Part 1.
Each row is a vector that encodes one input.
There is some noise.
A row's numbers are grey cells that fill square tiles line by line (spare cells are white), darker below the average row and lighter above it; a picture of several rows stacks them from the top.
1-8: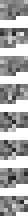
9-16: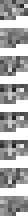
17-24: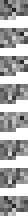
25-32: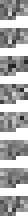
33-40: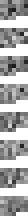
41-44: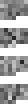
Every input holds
a node of a 7-node tree.
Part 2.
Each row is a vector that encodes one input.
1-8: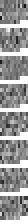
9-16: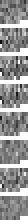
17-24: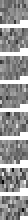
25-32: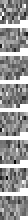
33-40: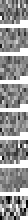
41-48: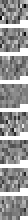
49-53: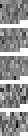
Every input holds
a point on an 8-point line.
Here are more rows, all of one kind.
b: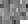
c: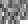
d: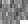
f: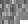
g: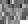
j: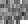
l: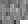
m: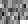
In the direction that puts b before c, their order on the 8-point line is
f, g, m, l, b, j, d, c.
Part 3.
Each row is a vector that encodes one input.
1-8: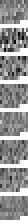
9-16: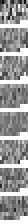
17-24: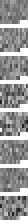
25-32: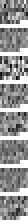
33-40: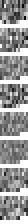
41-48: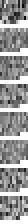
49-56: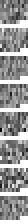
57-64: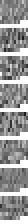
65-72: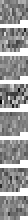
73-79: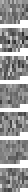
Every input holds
three true/false values.
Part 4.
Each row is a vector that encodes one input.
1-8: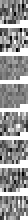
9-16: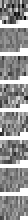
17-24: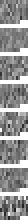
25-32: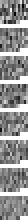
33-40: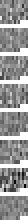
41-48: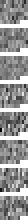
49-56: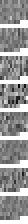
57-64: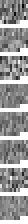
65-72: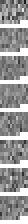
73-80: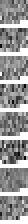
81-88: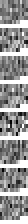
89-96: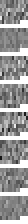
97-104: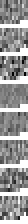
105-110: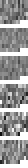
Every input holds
either a fixed value, or a node of an 8-node tree.
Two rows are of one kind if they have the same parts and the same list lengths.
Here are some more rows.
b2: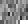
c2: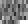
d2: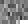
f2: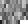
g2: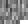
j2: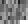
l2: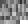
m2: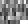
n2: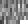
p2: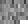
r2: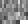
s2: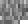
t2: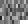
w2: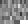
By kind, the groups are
b2, d2, t2
c2, f2, g2, j2, l2, m2, n2, p2, r2, s2, w2

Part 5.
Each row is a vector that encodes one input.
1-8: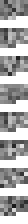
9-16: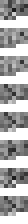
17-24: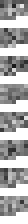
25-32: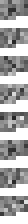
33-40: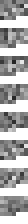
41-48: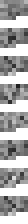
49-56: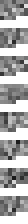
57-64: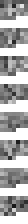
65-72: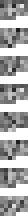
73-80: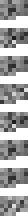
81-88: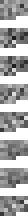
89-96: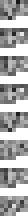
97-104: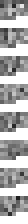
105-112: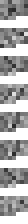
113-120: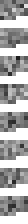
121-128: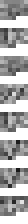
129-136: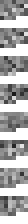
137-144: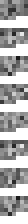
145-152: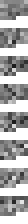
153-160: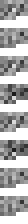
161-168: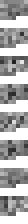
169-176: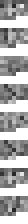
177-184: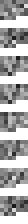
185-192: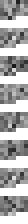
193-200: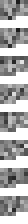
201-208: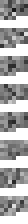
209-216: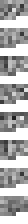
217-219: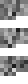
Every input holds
a node of an 11-node tree.
